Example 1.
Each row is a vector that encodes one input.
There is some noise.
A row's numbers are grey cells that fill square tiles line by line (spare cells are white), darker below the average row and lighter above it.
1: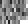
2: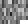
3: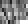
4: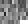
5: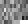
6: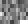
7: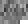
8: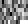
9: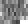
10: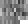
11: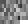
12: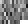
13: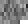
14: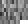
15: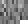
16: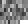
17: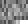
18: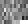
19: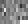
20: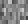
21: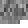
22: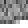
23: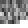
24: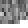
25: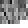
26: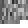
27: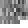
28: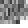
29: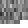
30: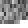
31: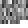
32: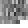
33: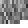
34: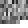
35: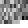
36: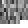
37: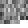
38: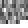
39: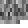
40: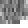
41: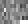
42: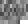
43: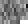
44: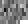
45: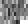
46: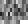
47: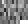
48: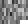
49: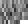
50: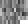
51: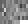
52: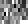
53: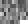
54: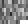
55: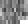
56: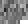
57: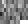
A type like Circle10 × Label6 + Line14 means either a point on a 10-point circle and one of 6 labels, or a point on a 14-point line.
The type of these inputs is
Circle6.
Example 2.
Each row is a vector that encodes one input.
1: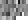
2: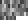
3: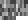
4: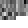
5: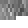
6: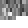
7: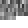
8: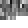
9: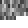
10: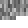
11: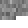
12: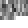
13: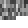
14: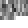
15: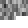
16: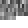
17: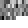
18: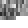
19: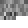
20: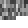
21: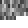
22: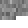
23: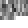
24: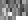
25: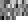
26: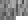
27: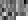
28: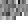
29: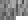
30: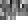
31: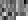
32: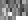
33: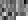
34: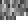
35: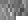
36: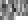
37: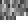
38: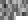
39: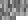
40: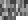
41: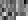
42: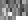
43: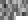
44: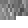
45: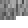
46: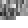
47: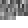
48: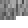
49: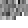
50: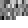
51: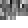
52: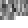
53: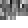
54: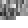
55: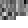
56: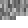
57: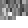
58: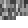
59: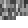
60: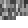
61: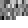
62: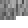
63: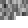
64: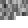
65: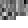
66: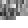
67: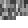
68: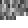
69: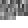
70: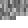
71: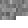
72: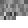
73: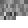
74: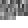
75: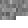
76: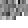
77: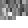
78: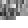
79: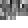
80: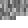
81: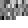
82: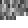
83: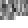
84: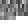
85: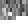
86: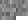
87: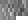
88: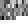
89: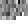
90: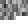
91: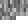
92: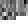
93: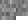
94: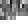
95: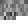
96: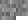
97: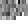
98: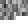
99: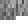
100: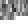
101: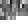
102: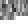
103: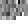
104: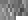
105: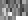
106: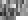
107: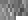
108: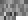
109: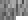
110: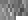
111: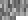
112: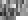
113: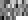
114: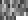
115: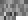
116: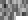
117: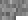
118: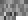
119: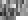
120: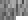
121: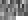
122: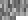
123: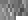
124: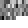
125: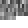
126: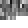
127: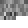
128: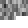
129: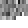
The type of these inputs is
Tree16.
